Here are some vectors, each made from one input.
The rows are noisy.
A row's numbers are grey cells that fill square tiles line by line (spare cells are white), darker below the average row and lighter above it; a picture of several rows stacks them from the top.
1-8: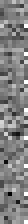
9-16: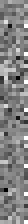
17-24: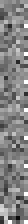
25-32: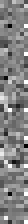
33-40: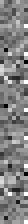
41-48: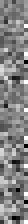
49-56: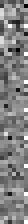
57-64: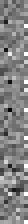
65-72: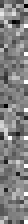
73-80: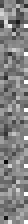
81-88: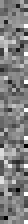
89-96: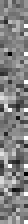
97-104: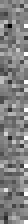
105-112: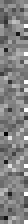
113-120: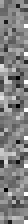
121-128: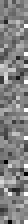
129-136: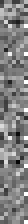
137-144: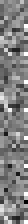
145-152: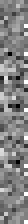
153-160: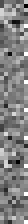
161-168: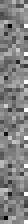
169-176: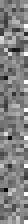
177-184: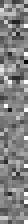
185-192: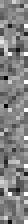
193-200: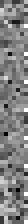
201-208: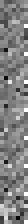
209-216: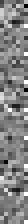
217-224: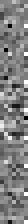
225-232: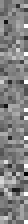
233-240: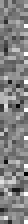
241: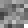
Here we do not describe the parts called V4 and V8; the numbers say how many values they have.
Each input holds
either one of 6 labels and a value of V4, or a point on a 6-point line, or a value of V8.
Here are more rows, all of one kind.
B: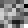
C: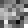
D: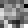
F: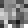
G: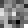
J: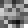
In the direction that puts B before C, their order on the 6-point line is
J, B, D, F, G, C.
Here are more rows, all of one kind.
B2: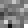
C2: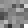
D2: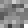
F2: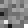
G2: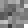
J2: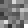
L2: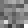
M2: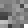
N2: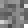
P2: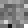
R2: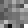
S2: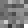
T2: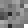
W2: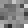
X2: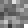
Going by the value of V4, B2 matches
D2, G2, T2 and X2.
